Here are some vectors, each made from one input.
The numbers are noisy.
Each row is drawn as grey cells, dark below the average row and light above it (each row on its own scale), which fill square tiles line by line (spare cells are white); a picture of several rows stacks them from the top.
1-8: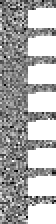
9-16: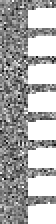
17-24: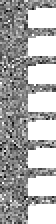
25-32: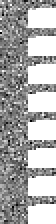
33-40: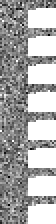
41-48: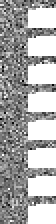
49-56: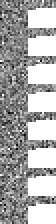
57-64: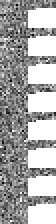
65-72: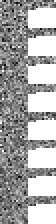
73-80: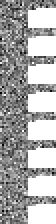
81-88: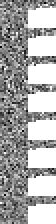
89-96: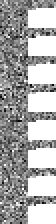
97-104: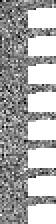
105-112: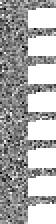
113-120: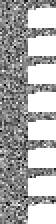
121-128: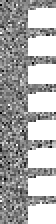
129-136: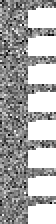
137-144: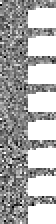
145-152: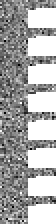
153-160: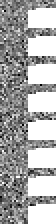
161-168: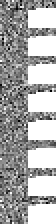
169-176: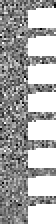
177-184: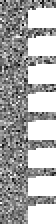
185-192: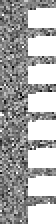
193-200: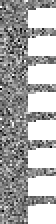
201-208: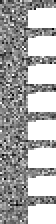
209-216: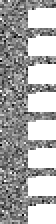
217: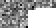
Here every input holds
a point on an 18-point line, together with either a point on a 5-point circle, or a fixed value.
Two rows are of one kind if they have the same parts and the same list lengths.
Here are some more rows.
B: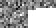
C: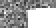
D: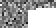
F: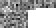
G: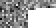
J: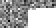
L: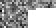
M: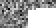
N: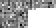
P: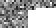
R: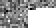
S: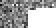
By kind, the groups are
B, C, D, F, J, P
G, L, M, N, R, S

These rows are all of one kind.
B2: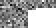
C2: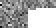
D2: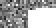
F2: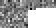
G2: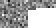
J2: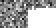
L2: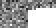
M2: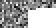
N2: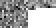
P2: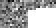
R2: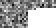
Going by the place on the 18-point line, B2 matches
F2 and J2.
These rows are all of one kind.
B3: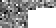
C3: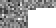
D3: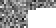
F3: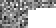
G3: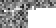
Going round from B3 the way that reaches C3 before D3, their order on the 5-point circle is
B3, C3, D3, G3, F3.
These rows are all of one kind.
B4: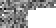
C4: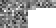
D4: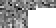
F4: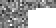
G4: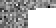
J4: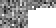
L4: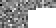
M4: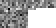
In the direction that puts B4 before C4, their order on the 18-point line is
B4, C4, D4, F4, L4, M4, G4, J4.
